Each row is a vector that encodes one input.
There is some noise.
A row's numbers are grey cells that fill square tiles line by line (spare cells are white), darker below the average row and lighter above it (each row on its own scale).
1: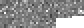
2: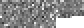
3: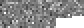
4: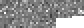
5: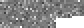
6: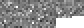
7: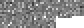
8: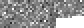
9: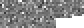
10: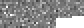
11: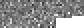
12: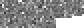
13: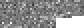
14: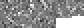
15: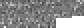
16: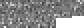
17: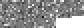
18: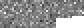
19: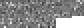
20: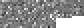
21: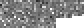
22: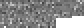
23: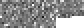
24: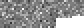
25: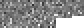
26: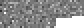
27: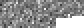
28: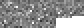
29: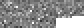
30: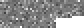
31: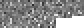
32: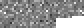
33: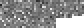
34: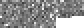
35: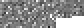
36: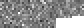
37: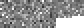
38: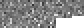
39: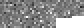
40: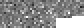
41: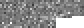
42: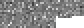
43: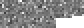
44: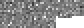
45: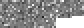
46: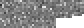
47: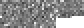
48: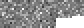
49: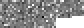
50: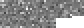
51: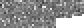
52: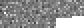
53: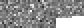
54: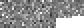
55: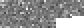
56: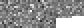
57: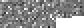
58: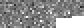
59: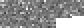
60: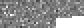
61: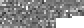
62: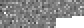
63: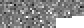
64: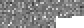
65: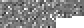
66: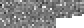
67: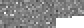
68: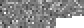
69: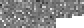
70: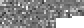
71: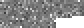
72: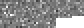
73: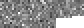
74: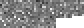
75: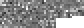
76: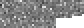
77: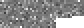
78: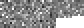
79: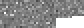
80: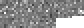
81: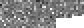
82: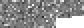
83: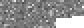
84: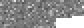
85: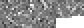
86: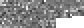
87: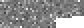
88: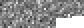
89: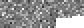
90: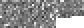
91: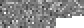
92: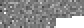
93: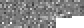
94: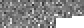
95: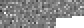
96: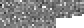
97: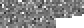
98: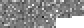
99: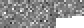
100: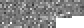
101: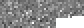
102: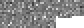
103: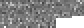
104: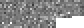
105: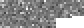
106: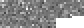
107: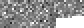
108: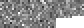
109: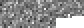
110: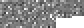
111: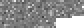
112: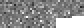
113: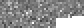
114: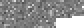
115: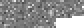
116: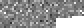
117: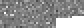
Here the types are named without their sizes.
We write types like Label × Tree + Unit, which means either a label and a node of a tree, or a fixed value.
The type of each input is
Circle + Tree.
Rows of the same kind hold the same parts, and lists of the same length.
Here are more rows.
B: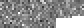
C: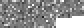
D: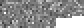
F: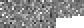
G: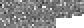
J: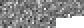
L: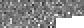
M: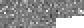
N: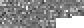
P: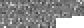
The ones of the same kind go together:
B, D, F, J, M
C, G, L, N, P

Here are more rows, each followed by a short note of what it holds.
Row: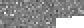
a point on a circle
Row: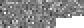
a point on a circle
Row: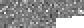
a point on a circle
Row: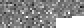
a node of a tree
